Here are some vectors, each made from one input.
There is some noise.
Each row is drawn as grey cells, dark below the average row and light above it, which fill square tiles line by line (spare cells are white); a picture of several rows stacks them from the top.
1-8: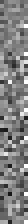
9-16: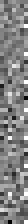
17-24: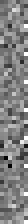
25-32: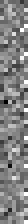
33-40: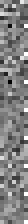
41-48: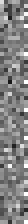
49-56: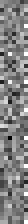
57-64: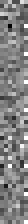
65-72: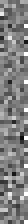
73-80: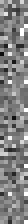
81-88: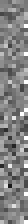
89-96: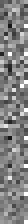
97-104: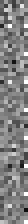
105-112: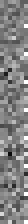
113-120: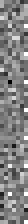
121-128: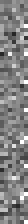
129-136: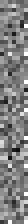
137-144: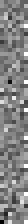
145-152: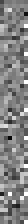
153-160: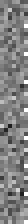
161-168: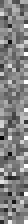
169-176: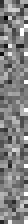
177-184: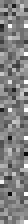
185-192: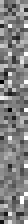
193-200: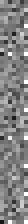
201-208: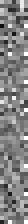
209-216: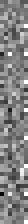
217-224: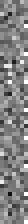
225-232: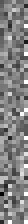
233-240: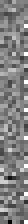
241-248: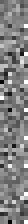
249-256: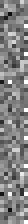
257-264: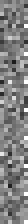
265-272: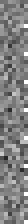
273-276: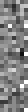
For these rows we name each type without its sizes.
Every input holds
a point on a line, together with either a fixed value, or four true/false values.
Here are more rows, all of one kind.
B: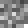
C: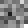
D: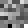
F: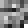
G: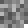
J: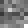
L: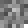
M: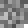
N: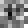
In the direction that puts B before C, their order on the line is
F, B, M, J, L, G, C, N, D.
